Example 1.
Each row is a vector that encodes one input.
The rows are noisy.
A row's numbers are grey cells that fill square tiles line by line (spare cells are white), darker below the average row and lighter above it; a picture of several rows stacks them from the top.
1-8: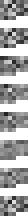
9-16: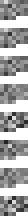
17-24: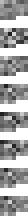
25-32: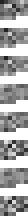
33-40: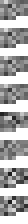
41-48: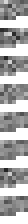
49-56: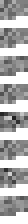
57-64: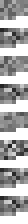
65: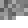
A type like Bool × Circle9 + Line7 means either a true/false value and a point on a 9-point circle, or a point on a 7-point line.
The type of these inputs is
Line6.
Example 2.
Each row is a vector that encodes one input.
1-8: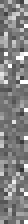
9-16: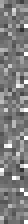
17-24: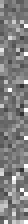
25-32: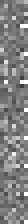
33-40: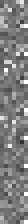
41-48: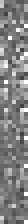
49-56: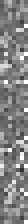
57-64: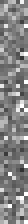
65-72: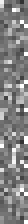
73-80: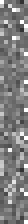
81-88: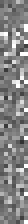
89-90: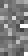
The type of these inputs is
Bool × Bool × Bool × Bool.
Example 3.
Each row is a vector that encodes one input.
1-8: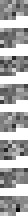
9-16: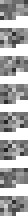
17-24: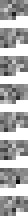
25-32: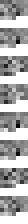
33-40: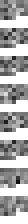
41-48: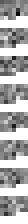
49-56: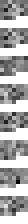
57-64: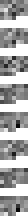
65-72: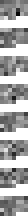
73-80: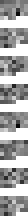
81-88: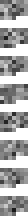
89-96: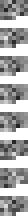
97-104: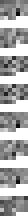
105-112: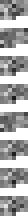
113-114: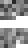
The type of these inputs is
Line14.
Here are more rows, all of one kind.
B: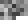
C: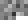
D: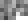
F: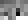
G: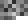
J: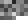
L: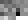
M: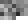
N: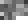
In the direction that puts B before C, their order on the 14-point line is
F, L, M, B, C, D, G, J, N.
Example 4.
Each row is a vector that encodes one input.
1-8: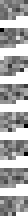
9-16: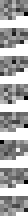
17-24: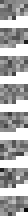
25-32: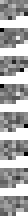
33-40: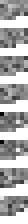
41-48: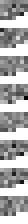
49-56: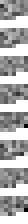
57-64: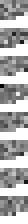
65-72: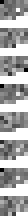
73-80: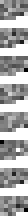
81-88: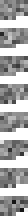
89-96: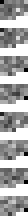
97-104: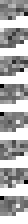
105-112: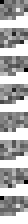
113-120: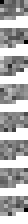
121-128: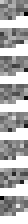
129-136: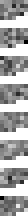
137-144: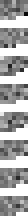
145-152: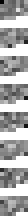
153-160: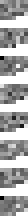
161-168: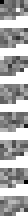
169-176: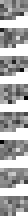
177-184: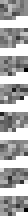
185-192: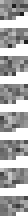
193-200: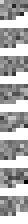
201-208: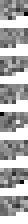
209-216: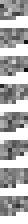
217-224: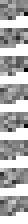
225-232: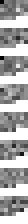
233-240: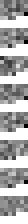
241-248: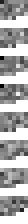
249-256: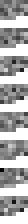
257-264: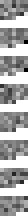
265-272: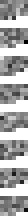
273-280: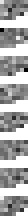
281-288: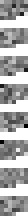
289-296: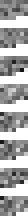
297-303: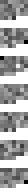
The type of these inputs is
Line18.
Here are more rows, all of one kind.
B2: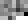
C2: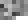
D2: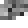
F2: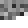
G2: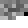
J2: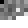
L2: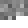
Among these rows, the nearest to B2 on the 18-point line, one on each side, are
C2 and G2.
